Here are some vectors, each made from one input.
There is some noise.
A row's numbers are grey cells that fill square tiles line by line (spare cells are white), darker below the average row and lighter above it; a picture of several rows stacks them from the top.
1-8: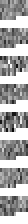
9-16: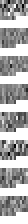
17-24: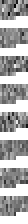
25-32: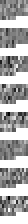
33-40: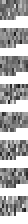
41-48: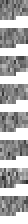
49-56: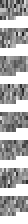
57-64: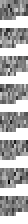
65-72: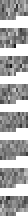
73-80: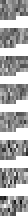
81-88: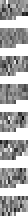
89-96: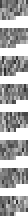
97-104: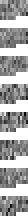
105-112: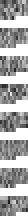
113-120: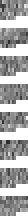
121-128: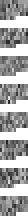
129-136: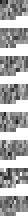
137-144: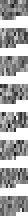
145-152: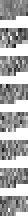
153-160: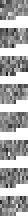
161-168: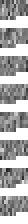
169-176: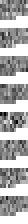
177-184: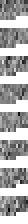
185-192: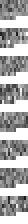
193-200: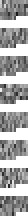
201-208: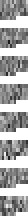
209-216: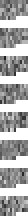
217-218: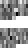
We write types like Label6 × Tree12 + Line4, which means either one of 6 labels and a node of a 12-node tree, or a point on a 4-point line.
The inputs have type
(Bool × Bool × Bool × Bool + Label8) × Line7 + Circle9 × Label5.
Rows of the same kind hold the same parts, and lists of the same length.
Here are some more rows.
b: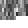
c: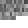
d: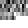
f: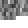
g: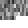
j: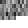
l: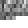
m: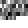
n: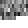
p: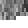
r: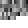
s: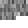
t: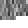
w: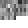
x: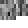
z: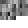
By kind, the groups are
b, z
c, f, g, j, l, m, s, t, w, x
d, n, p, r

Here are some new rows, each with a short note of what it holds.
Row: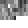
one of 8 labels and a point on a 7-point line
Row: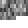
a point on a 7-point line and four true/false values
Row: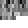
a point on a 7-point line and four true/false values
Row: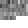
a point on a 9-point circle and one of 5 labels
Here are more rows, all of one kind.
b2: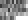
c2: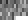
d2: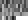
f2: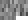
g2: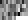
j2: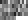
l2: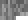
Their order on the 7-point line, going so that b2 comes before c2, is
g2, b2, l2, d2, j2, c2, f2.
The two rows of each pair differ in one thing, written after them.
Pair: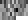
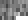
the place on the 7-point line
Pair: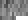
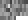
the place on the 7-point line
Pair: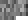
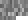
the place on the 7-point line
